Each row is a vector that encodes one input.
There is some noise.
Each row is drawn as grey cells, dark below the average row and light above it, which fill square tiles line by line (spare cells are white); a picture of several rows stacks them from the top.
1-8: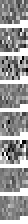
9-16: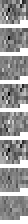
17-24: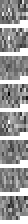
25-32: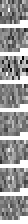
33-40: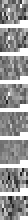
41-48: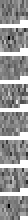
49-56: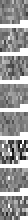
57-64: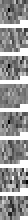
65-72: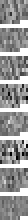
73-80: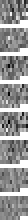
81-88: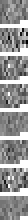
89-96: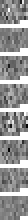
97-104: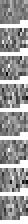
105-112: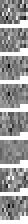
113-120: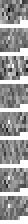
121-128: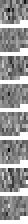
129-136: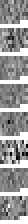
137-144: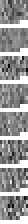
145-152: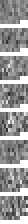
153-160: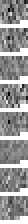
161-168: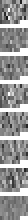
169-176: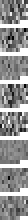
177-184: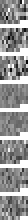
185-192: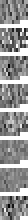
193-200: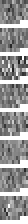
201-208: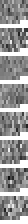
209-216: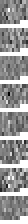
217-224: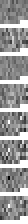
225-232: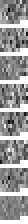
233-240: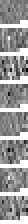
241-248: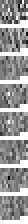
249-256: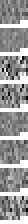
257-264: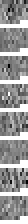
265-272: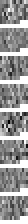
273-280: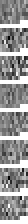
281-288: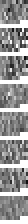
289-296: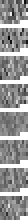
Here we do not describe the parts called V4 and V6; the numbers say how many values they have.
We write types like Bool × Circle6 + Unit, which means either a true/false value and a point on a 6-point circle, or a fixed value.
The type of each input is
Label7 × Tree11 × V6 + V4.
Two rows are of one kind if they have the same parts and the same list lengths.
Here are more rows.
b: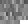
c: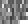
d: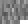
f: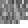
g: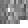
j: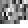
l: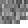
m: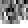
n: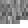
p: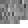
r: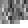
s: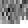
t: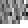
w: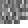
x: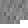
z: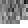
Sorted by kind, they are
b, d, f, g, j, l, m, n, p, s, t, w, x, z
c, r

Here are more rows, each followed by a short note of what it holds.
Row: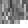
a value of V4
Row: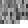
a value of V4
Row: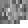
one of 7 labels, a node of an 11-node tree and a value of V6
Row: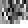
a value of V4
